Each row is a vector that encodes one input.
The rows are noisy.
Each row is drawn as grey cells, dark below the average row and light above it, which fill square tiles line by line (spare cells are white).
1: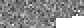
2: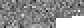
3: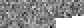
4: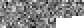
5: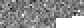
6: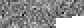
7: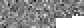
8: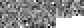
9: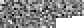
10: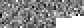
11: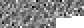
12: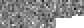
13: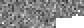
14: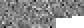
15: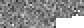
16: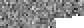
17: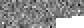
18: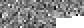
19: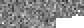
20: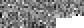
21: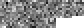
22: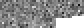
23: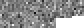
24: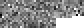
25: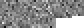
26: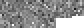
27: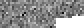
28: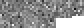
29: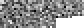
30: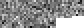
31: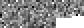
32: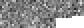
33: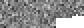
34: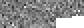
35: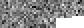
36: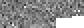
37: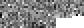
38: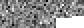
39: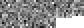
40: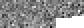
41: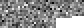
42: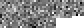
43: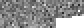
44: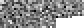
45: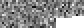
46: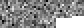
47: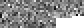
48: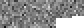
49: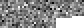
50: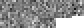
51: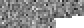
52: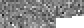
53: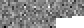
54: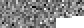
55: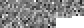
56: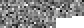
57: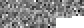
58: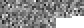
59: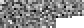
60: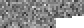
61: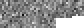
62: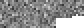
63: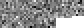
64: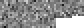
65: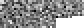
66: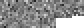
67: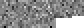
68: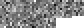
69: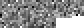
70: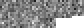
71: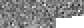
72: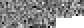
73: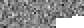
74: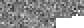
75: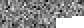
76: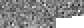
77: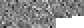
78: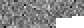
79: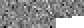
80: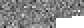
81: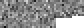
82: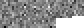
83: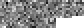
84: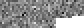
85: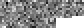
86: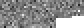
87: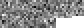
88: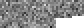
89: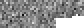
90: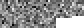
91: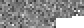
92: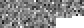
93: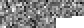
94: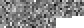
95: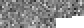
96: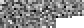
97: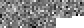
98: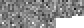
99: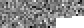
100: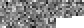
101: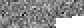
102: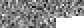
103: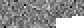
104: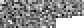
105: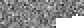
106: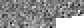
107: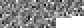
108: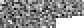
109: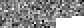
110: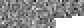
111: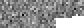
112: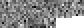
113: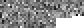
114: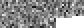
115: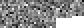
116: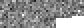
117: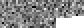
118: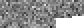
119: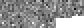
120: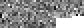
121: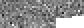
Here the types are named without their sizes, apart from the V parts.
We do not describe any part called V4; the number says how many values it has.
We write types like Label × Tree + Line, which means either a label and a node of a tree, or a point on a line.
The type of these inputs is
Bool × Bool × Bool × Bool × V4 + List(Line).
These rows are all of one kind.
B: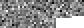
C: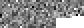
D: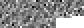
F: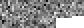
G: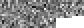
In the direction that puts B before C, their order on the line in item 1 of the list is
B, F, G, D, C.
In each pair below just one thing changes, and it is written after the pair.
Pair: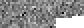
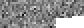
the value of V4
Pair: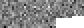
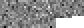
one of the four true/false values
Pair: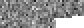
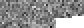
one of the four true/false values
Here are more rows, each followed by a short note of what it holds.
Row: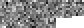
a list of one item
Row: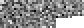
the empty list
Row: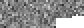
four true/false values and a value of V4
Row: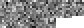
a list of one item
